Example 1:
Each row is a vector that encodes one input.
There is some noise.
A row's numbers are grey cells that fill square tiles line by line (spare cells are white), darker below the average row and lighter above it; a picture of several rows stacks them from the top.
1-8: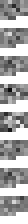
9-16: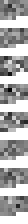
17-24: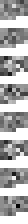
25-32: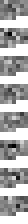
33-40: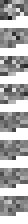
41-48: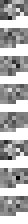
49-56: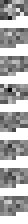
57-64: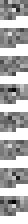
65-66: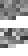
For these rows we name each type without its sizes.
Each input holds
a list of points on a line.
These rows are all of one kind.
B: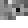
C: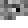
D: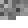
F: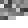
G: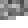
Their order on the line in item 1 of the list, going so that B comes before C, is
F, G, D, B, C.
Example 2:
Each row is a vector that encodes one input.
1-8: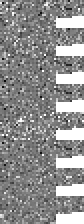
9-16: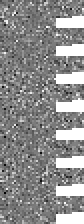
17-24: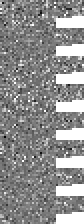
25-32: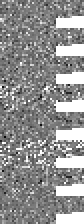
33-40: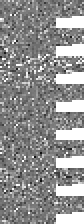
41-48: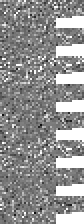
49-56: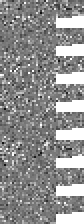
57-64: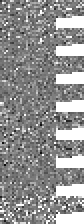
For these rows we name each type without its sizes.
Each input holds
either a point on a line, or a node of a tree.
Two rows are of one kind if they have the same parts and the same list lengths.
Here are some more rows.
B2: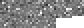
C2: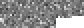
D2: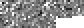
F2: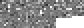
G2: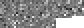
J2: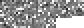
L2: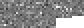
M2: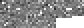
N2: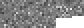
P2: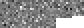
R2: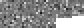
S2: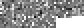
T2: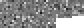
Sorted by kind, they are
B2, C2, F2, L2, M2, N2
D2, G2, J2, P2, R2, S2, T2

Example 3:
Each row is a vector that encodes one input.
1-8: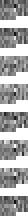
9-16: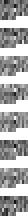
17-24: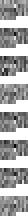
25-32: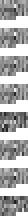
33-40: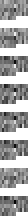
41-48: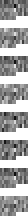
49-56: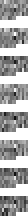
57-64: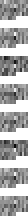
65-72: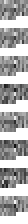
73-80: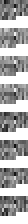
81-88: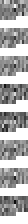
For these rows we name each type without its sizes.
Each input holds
a point on a line and a true/false value.
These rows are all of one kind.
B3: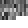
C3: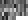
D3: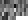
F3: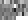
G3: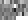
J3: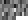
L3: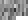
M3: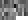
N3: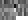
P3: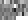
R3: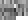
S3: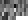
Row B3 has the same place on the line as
C3, F3, G3 and P3.
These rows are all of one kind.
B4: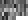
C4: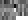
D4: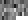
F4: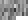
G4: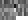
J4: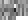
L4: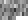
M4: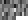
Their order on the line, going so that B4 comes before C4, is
B4, M4, J4, D4, F4, C4, G4, L4.
